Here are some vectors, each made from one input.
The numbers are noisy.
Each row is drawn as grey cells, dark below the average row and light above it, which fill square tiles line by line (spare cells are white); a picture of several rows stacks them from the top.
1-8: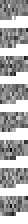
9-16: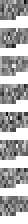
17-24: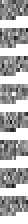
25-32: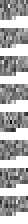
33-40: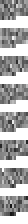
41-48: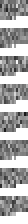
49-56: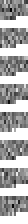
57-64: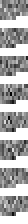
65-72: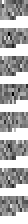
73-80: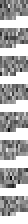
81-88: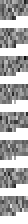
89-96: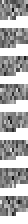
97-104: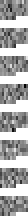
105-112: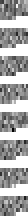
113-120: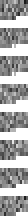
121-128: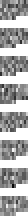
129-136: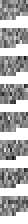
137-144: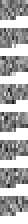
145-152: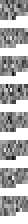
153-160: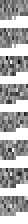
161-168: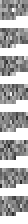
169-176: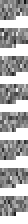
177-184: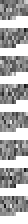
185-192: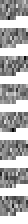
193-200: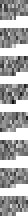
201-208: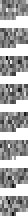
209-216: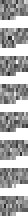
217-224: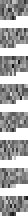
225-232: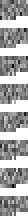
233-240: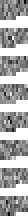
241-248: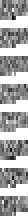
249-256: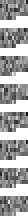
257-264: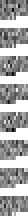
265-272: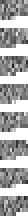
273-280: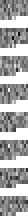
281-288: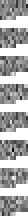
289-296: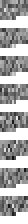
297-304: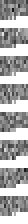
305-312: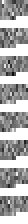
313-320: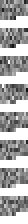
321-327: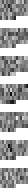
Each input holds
a point on a 5-point line, together with either a point on a 6-point circle, or a point on a 7-point line.
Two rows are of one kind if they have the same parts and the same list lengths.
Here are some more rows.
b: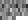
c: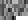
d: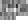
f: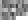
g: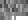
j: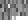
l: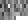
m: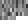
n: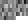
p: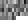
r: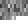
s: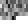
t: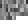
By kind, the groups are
b, c, d, f, g, j, l, m, n, p, r
s, t

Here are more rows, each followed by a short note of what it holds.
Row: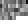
a point on a 5-point line and a point on a 7-point line
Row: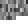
a point on a 5-point line and a point on a 7-point line
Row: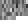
a point on a 6-point circle and a point on a 5-point line
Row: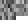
a point on a 5-point line and a point on a 7-point line
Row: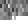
a point on a 6-point circle and a point on a 5-point line
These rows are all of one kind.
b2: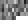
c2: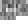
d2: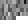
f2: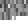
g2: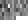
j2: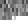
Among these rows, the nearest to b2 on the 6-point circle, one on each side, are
d2 and g2.
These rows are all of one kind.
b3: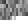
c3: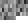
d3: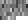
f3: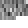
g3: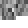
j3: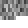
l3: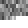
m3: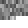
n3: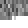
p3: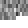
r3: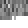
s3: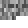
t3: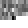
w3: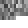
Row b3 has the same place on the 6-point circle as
c3, n3, p3 and r3.
